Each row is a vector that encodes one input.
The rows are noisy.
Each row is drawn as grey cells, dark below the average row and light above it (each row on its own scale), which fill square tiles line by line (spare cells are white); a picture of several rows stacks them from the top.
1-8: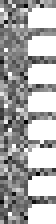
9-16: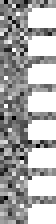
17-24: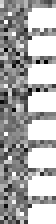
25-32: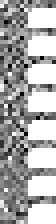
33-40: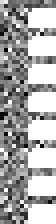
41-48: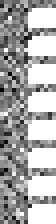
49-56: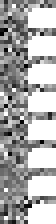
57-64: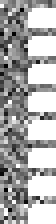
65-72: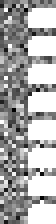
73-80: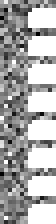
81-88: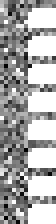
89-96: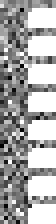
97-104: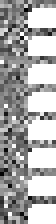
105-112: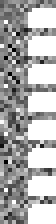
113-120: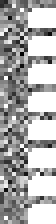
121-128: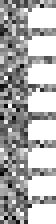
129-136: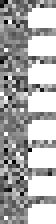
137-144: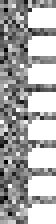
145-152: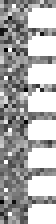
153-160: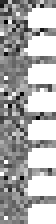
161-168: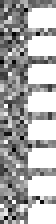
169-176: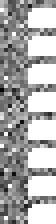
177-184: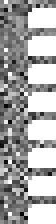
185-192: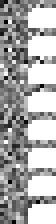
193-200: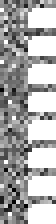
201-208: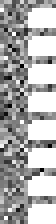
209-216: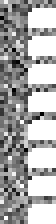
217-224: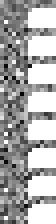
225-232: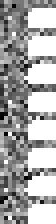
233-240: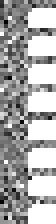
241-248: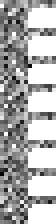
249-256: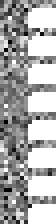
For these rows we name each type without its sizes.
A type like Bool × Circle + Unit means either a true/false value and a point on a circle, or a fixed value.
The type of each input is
(Bool × Bool × Bool + Unit) × Label.
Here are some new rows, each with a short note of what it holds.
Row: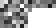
a label and three true/false values
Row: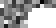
a label and three true/false values
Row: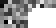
a label
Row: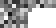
a label
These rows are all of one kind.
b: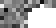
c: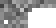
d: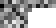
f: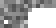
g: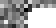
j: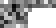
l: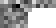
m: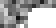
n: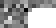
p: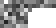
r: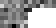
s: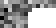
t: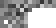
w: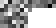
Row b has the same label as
g, r and s.
